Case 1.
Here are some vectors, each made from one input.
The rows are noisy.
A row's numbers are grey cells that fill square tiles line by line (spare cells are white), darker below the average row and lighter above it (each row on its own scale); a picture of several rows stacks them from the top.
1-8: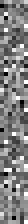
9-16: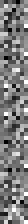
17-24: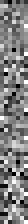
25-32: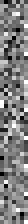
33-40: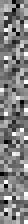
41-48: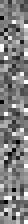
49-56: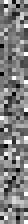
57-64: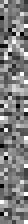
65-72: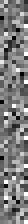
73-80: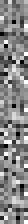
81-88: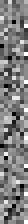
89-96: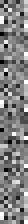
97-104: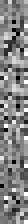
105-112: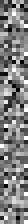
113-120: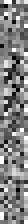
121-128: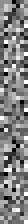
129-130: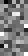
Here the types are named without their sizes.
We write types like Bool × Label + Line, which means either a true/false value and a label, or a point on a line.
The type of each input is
Bool × Bool × Bool × Bool + Unit.
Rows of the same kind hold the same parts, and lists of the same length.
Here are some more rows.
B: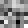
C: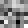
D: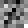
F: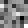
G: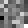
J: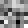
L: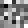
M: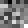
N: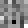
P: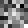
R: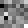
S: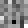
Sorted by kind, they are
B, C, J
D, F, G, L, M, N, P, R, S

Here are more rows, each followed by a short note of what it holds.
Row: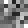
four true/false values
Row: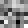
a fixed value
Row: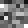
four true/false values
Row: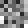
four true/false values
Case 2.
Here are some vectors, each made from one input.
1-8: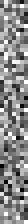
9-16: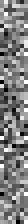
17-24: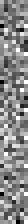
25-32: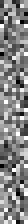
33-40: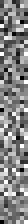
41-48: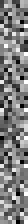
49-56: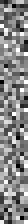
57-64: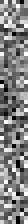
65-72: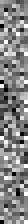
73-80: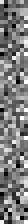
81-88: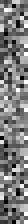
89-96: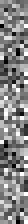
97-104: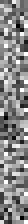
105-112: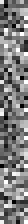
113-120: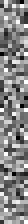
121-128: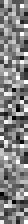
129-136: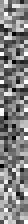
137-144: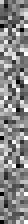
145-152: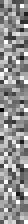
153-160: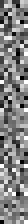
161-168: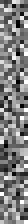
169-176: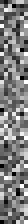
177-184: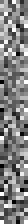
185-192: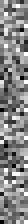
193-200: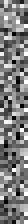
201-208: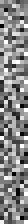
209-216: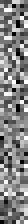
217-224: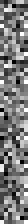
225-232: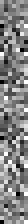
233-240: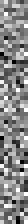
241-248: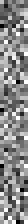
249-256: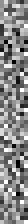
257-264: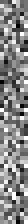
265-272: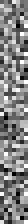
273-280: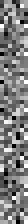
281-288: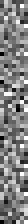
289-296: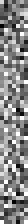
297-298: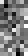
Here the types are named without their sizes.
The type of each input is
Tree.
